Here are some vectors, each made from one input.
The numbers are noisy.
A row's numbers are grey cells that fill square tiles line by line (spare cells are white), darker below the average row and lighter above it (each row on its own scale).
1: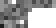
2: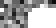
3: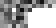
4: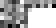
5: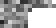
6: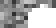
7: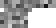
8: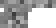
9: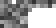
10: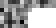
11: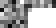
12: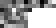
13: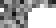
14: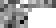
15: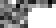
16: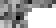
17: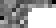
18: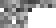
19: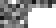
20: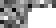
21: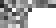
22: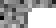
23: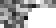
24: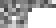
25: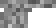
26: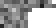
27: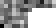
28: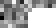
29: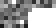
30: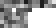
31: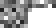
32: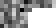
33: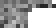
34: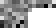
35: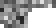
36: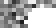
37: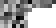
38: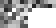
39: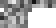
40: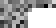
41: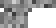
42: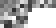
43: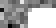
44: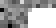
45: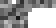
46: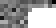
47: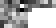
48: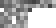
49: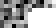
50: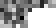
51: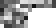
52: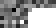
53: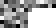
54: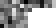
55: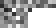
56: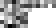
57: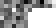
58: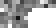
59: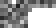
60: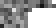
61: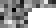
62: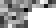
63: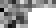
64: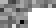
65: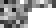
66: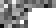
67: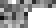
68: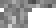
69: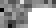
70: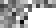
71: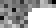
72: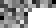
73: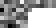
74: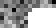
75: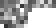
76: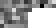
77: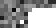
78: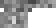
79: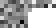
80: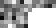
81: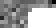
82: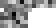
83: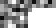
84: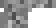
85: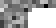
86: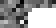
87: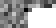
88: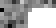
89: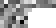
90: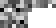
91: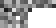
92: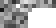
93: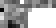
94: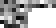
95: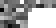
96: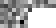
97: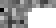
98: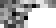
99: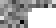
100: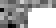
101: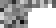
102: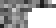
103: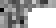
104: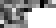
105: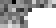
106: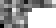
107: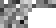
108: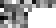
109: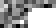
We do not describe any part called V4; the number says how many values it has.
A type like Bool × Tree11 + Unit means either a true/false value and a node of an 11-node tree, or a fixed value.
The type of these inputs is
(Bool × Bool × Bool + V4) × Line8.
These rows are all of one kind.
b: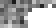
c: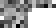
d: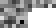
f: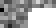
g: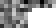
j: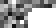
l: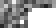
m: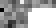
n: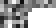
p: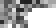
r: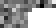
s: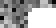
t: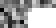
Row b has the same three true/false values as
p and s.
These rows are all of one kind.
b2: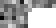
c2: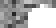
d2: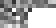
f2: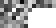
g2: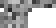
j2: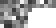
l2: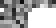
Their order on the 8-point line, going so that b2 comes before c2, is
l2, b2, g2, f2, d2, c2, j2.
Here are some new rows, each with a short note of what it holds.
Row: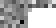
a point on an 8-point line and three true/false values
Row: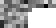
a point on an 8-point line and three true/false values
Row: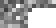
a point on an 8-point line and a value of V4
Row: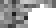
a point on an 8-point line and a value of V4
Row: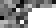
a point on an 8-point line and three true/false values
